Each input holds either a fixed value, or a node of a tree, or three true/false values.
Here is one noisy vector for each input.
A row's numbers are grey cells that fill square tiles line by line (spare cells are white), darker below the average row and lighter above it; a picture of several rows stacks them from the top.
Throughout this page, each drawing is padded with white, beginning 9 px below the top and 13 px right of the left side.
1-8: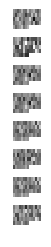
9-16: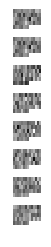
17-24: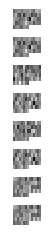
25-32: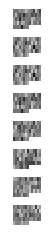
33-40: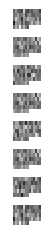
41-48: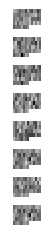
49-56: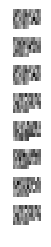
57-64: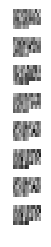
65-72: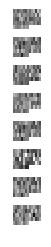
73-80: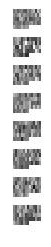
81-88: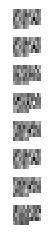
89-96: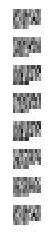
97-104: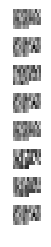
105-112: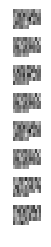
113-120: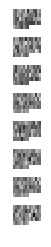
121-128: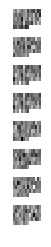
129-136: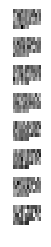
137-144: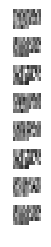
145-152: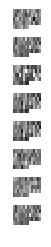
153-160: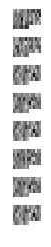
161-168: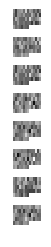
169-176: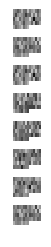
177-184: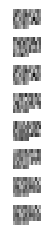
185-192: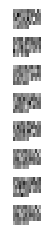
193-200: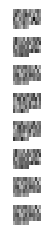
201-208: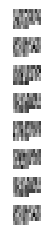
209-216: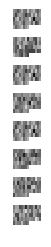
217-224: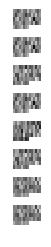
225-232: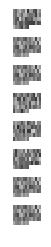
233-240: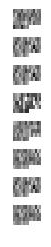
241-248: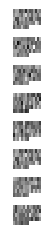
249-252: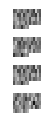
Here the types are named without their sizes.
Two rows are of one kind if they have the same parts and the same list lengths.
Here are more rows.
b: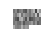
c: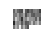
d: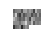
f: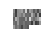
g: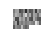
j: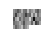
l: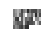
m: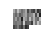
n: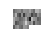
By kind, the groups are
b, f, g, j, l, m
c
d, n

